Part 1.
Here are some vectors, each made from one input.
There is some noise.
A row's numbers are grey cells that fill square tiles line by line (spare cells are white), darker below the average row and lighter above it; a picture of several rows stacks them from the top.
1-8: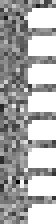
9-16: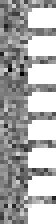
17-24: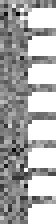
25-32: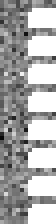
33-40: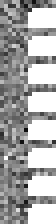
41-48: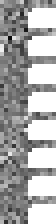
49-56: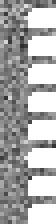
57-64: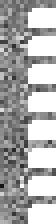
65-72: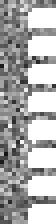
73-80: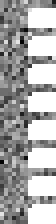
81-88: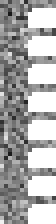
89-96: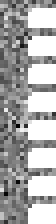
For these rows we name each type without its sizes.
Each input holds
a point on each of two lines.
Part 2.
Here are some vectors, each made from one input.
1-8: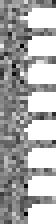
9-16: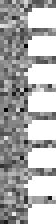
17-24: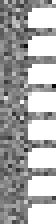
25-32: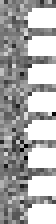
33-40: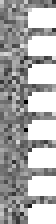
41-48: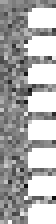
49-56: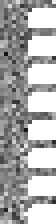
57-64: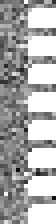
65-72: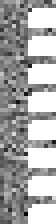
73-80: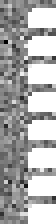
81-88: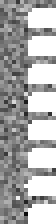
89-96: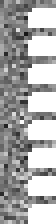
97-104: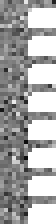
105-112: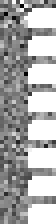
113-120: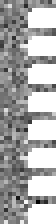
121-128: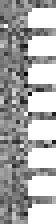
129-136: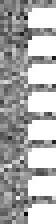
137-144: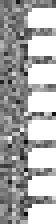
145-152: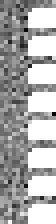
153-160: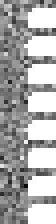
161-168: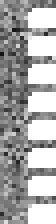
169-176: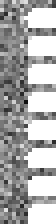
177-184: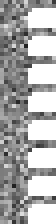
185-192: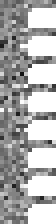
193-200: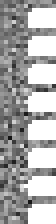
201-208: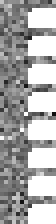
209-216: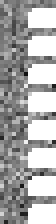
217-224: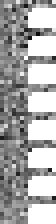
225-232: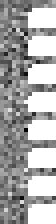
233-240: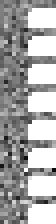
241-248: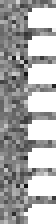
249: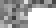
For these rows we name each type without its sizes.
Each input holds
a point on each of two lines.
